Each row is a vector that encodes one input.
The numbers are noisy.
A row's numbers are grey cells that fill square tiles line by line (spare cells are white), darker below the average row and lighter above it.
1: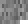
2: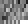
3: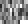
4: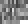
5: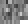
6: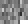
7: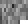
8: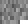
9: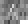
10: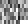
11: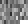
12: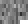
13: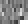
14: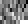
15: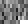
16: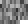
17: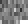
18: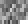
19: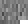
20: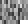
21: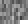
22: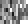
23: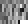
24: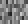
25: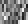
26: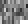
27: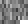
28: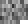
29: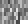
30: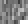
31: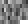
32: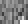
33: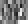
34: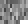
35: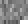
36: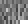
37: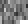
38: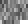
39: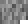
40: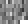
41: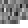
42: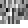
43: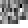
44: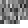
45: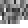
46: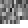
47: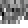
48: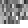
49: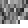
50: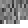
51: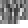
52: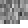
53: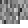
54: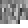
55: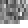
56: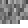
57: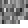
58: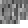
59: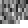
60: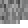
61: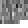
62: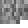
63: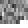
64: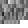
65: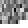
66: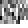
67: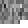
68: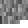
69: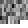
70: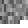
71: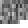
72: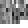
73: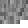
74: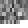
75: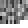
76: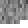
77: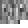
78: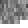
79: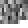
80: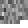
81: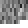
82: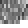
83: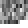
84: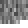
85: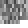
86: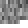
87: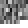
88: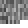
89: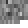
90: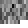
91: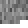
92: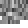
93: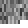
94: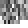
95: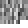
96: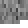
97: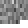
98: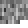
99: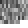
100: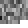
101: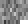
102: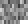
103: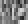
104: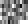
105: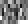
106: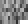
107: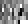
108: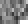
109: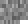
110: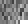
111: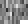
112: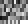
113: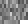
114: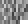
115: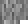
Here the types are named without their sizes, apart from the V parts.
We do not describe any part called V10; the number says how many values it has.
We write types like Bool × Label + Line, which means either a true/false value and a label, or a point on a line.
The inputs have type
Bool × Bool × Bool × V10 + Line.
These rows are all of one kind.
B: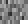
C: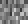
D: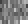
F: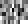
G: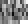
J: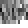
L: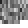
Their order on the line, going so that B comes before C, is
J, G, F, B, C, L, D.
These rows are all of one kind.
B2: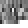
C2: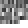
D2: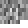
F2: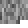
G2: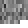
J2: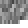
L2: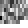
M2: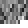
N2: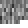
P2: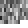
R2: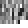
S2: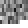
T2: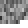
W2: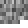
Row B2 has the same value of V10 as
D2, J2, L2 and S2.
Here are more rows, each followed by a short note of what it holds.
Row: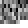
three true/false values and a value of V10
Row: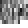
a point on a line
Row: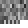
three true/false values and a value of V10
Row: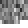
a point on a line
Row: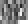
a point on a line
